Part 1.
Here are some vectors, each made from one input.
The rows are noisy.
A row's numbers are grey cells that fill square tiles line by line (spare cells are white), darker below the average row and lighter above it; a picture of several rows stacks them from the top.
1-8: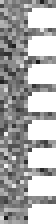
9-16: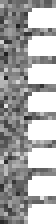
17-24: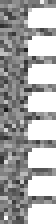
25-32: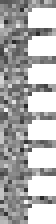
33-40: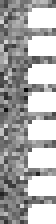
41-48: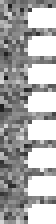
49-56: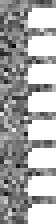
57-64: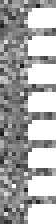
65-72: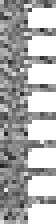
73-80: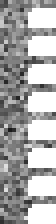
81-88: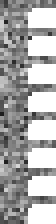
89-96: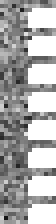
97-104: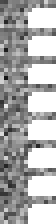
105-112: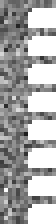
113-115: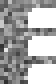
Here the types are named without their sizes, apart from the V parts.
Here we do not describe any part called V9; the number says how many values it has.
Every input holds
a true/false value, together with either a node of a tree, or a value of V9.
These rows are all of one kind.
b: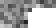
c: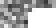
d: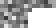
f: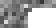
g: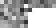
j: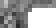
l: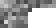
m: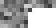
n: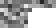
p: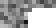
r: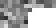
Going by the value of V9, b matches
j and p.
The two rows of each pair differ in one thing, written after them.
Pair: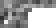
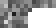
the value of V9
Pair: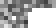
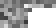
the value of V9
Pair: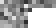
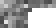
the true/false value
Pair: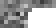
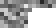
the true/false value
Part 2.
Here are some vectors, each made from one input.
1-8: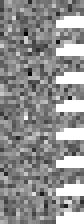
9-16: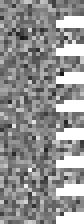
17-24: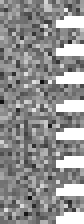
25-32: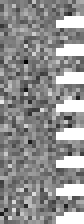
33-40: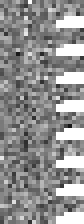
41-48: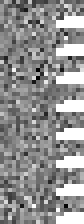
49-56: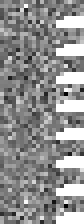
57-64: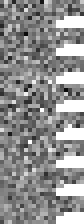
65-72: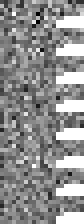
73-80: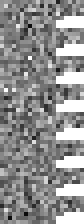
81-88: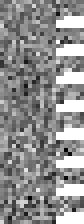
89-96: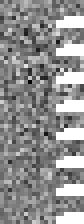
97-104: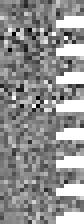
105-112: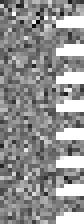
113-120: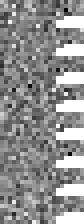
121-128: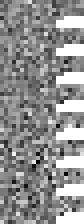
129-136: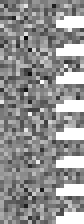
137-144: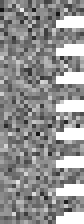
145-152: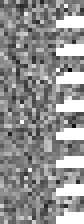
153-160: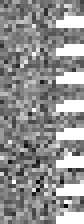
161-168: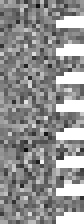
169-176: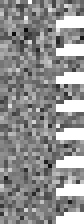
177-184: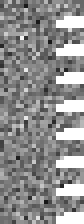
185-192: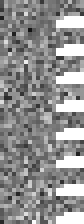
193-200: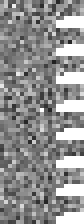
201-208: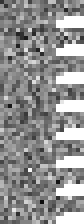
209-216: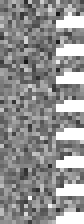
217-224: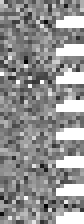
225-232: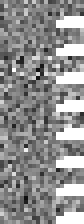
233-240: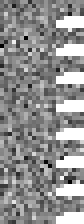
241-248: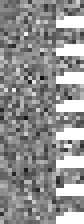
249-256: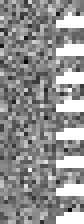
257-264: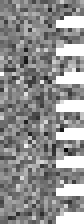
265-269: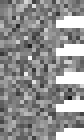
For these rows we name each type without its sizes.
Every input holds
a list of points on a line.
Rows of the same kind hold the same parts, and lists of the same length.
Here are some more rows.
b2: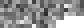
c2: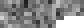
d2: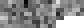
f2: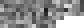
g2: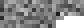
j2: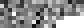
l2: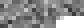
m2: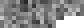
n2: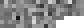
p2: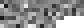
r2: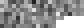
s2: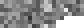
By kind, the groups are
b2, c2, d2, f2, m2
g2, p2, s2
j2
l2, n2, r2

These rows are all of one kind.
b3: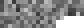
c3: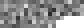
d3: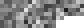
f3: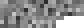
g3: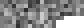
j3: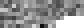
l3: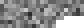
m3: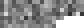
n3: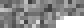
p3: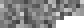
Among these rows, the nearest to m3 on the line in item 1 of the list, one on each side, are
b3 and g3.
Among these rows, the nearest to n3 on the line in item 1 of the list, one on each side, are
d3 and j3.
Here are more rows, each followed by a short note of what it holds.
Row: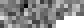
a list of one item
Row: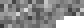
a list of three items
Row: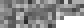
a list of three items
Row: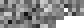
a list of three items
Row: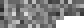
a list of two items
